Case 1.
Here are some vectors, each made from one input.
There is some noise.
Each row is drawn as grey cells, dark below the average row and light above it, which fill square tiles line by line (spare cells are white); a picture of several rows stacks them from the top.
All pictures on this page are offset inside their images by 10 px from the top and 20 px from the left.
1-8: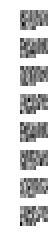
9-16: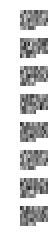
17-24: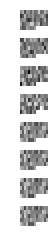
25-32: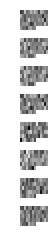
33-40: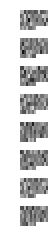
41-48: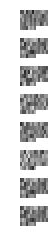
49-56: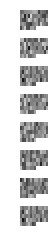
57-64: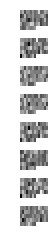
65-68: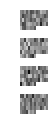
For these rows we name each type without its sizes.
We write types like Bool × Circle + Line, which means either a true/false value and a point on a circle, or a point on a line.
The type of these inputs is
Line.
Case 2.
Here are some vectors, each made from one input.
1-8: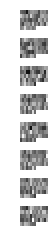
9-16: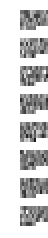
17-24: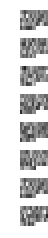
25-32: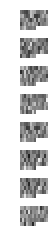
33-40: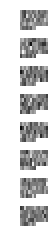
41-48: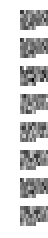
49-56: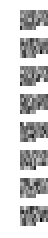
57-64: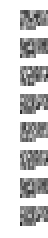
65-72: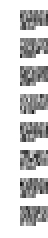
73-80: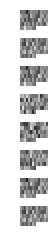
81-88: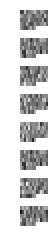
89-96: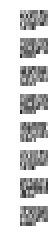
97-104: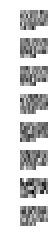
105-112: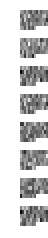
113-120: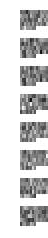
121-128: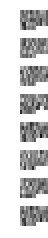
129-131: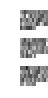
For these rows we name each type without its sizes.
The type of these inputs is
Line.
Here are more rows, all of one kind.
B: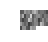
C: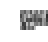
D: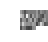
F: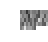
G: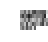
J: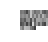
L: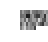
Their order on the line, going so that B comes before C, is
J, F, L, G, D, B, C.
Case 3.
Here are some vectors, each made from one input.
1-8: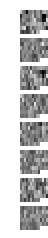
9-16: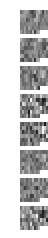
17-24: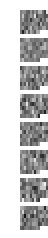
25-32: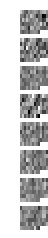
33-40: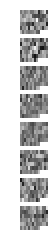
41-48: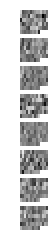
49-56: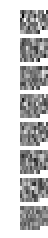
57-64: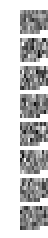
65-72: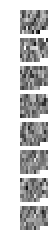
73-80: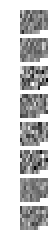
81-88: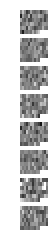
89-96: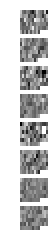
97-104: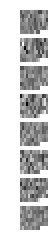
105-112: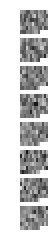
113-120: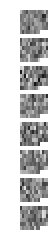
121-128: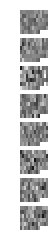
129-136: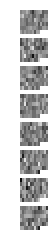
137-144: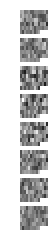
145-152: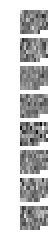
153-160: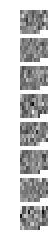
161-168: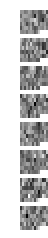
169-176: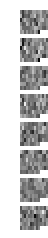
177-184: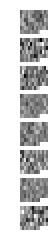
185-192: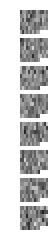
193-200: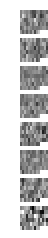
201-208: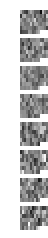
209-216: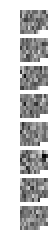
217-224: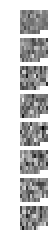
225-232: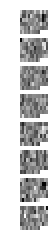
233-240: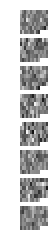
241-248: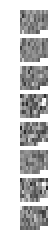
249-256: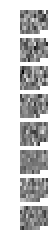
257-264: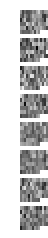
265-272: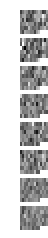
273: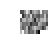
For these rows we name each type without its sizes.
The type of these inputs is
Line.
